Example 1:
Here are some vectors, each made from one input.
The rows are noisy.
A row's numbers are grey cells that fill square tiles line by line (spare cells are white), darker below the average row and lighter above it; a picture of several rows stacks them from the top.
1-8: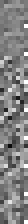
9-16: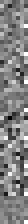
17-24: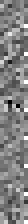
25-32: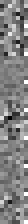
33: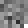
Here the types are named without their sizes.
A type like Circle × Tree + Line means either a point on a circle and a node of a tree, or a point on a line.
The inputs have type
Line.
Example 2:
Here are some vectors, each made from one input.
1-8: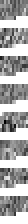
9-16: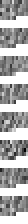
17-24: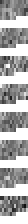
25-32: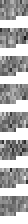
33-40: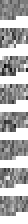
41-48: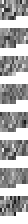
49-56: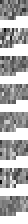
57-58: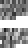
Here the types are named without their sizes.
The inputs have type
Line.
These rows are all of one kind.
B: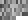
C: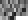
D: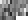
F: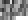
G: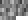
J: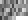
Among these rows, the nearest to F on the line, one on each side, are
D and J.
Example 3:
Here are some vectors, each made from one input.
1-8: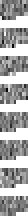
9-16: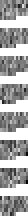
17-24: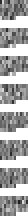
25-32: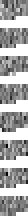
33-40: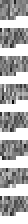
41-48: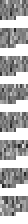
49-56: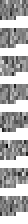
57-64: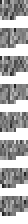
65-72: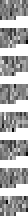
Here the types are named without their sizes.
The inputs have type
Label.
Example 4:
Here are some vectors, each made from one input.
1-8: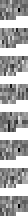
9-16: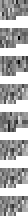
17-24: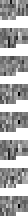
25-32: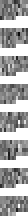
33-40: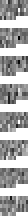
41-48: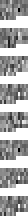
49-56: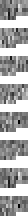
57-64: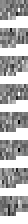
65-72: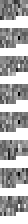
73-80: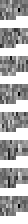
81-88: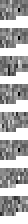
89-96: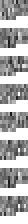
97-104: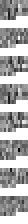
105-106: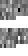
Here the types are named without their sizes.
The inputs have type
Label.
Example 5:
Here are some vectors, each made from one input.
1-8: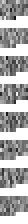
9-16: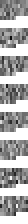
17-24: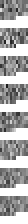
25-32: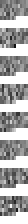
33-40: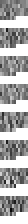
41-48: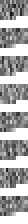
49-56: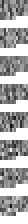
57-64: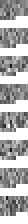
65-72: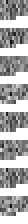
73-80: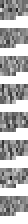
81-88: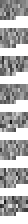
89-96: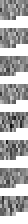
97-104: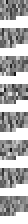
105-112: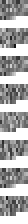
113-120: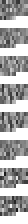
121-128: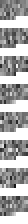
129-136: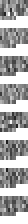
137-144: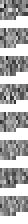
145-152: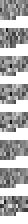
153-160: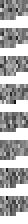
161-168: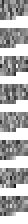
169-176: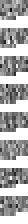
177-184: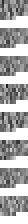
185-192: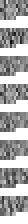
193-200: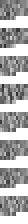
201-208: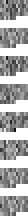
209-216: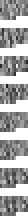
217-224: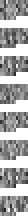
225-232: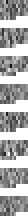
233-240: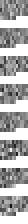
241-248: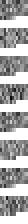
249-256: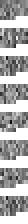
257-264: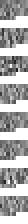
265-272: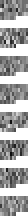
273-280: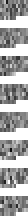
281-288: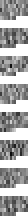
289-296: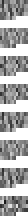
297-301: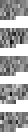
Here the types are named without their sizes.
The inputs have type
Bool × Bool × Bool × Bool.
